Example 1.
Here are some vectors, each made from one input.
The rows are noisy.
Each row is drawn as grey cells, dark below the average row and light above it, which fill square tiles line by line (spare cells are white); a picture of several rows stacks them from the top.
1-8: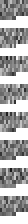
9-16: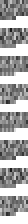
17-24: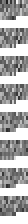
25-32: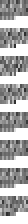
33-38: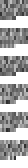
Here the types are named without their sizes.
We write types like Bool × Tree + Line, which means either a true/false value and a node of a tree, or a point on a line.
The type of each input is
Line.
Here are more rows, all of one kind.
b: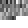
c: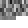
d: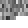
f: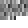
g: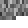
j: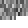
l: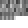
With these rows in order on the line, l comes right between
g and j.
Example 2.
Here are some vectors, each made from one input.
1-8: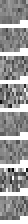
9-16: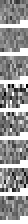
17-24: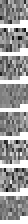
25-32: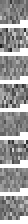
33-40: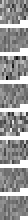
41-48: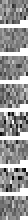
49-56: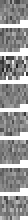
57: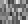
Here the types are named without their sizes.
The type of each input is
Label.
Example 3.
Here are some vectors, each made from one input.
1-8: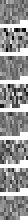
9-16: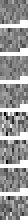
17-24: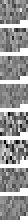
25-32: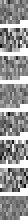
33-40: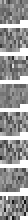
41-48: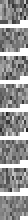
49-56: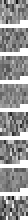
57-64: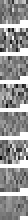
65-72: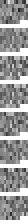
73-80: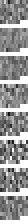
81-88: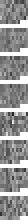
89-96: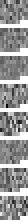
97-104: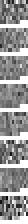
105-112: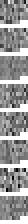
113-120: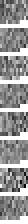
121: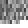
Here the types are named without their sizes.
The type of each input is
Label.
